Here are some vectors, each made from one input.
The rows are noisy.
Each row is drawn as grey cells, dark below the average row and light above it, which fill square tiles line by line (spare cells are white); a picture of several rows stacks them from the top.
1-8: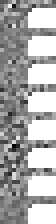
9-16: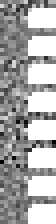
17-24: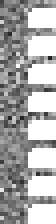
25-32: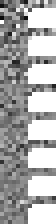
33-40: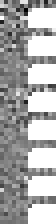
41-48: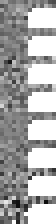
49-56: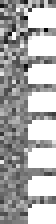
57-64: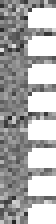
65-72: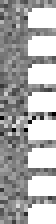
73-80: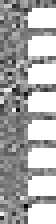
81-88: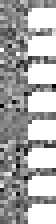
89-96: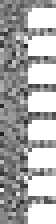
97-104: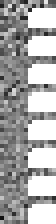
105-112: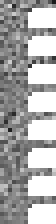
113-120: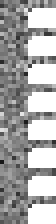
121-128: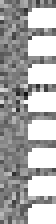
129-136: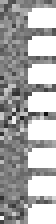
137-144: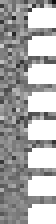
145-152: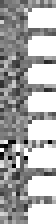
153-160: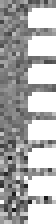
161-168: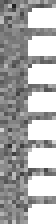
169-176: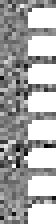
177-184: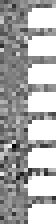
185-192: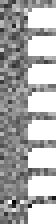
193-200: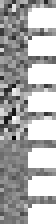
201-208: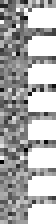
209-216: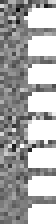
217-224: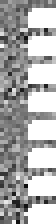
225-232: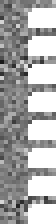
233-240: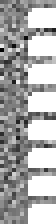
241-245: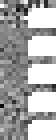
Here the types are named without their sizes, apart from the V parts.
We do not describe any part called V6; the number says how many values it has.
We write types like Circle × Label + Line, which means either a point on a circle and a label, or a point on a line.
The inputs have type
Bool × Circle + V6.
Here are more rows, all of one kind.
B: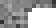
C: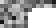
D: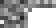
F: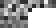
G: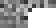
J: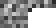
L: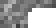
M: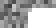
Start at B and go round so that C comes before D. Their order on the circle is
B, C, L, F, D, G, J, M.
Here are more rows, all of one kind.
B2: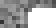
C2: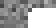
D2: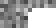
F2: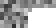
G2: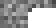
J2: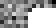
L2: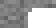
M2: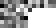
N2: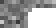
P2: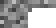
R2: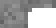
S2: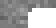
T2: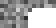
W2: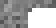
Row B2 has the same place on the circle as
G2, J2, P2 and S2.
